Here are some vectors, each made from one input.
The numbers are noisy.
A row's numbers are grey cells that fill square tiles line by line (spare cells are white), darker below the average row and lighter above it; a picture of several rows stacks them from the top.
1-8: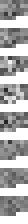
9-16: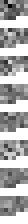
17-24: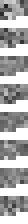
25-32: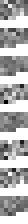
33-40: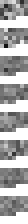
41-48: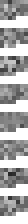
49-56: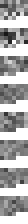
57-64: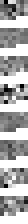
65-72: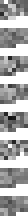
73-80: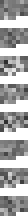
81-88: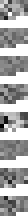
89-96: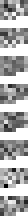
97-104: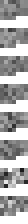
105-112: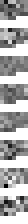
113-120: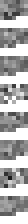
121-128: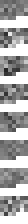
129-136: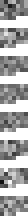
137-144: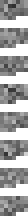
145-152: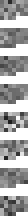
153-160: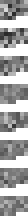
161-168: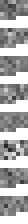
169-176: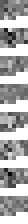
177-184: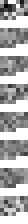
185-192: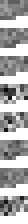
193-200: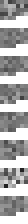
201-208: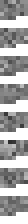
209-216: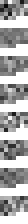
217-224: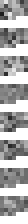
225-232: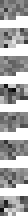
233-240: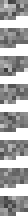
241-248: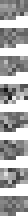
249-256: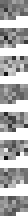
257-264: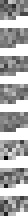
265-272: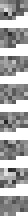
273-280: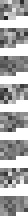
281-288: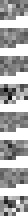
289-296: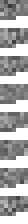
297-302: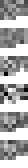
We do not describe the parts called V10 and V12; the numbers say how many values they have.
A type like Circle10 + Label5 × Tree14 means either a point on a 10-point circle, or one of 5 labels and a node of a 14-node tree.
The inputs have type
Bool × Bool × Bool × (Tree7 + Unit) × V10 + V12.
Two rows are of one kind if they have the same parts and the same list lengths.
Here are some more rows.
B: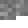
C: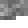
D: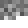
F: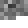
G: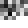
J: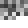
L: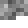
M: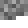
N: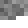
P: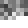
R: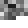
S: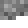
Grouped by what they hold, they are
B, C, D, F, L
G, J, P
M, N, R, S

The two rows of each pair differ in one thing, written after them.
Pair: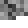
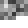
the node of the tree
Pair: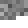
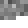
the node of the tree
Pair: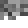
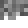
the value of V10
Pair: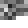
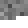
the node of the tree
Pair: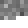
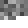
the value of V10
